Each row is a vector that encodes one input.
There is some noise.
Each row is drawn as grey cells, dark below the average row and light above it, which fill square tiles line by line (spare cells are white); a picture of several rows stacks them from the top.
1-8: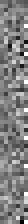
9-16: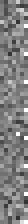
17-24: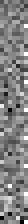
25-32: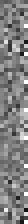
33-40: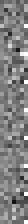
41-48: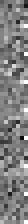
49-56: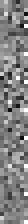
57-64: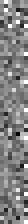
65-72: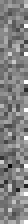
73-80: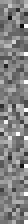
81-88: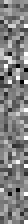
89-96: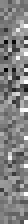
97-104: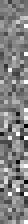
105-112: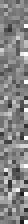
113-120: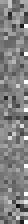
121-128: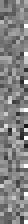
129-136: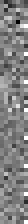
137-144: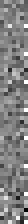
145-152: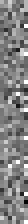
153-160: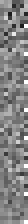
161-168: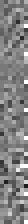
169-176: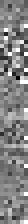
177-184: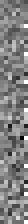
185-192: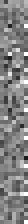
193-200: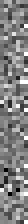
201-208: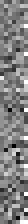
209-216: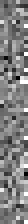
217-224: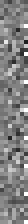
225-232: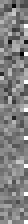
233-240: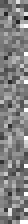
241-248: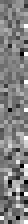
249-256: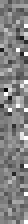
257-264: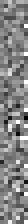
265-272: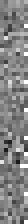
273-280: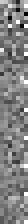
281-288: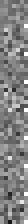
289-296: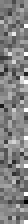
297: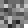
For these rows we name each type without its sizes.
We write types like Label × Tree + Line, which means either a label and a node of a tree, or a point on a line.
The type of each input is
Bool × (Circle + Line) + Label × Label.
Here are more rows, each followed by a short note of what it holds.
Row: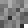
a point on a circle and a true/false value
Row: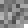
two labels
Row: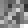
two labels
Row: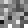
a point on a line and a true/false value
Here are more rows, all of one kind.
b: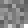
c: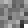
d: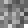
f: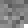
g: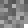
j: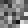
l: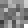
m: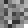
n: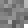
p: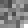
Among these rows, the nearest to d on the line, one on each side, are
b and n.
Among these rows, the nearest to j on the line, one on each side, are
c and f.
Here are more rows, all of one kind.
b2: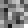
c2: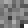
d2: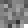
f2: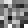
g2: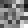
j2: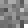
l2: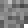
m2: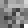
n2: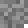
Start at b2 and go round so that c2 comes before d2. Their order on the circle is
b2, j2, g2, f2, c2, l2, d2, n2, m2.
